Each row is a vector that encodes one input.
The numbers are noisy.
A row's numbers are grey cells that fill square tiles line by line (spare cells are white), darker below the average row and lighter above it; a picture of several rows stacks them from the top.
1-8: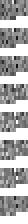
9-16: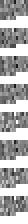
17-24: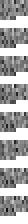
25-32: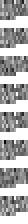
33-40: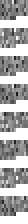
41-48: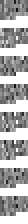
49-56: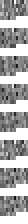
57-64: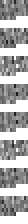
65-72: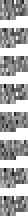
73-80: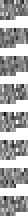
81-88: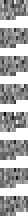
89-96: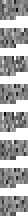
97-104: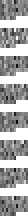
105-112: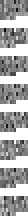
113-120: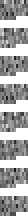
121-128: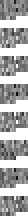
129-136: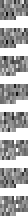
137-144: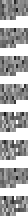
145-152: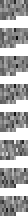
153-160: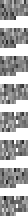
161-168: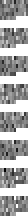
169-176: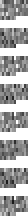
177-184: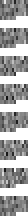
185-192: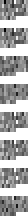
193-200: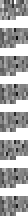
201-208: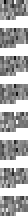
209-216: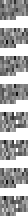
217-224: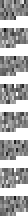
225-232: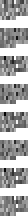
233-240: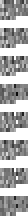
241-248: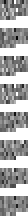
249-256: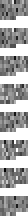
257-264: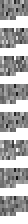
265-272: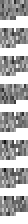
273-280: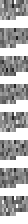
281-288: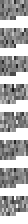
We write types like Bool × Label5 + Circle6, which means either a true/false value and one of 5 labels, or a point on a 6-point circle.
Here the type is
Bool × Bool × Bool × Bool + Circle18 × Circle18.
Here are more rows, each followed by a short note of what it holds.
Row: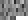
four true/false values
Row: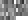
a point on each of two 18-point circles
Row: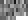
four true/false values
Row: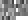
a point on each of two 18-point circles
